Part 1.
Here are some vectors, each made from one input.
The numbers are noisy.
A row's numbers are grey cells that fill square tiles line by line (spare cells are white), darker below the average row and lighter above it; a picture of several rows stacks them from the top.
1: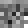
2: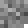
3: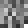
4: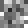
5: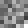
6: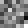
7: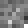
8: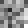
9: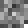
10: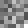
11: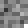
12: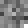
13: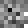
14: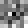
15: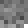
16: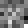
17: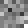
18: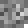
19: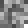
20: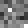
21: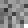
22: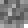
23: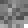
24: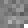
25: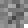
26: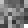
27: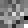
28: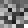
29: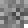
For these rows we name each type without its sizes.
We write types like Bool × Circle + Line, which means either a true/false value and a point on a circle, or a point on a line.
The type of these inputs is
Tree.
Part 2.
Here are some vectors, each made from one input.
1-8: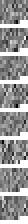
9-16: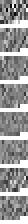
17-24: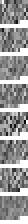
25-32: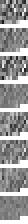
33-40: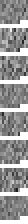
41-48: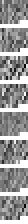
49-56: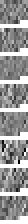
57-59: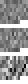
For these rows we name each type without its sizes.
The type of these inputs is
Label.
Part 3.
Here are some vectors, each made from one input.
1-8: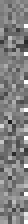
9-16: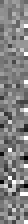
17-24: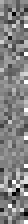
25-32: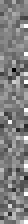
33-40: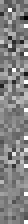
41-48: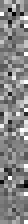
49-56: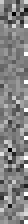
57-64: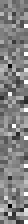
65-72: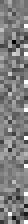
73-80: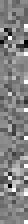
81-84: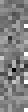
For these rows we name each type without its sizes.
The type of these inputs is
Line.
